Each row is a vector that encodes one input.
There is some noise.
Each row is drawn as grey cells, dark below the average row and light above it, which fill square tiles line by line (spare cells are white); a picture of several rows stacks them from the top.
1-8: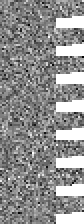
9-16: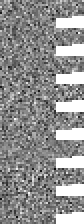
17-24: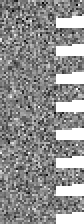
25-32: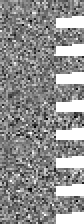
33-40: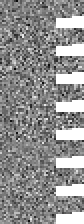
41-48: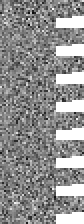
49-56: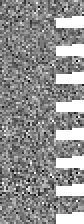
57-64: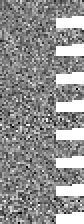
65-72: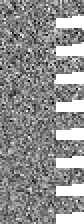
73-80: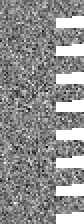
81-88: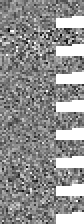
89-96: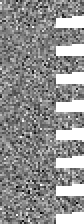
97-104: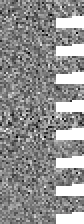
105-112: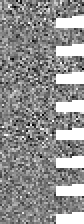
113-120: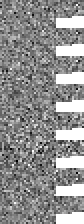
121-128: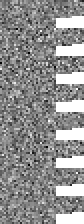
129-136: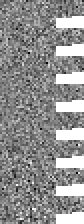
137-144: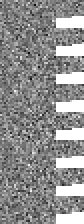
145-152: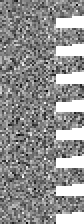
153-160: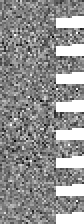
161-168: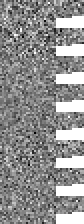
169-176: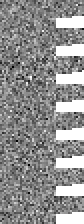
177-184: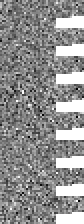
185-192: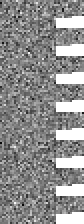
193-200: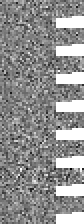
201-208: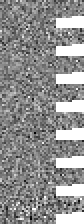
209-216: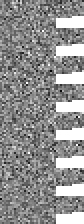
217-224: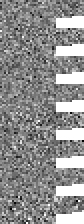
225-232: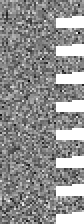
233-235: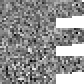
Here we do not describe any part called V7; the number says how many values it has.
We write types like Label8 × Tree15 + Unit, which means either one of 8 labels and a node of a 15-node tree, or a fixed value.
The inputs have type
Bool × Bool × Bool × V7 + List2(Line6).
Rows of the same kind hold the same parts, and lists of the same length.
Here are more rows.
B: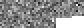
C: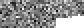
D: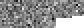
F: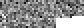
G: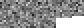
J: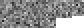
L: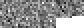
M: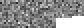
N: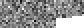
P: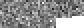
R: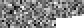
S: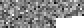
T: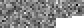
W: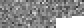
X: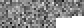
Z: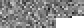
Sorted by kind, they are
B, F, G, M, Z
C, D, J, N, R, T
L, P, W, X
S

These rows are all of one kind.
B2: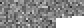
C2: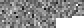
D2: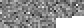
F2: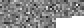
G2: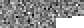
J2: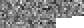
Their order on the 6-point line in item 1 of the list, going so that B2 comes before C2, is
F2, B2, D2, G2, J2, C2.
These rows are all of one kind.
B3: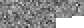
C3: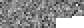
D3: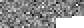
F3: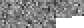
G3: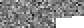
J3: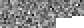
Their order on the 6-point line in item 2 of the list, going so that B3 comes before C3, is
F3, B3, J3, C3, G3, D3.
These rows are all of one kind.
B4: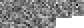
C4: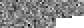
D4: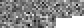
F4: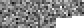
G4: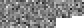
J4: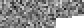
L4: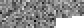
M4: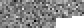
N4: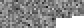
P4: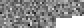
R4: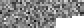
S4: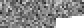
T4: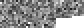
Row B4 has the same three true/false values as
J4, S4 and T4.
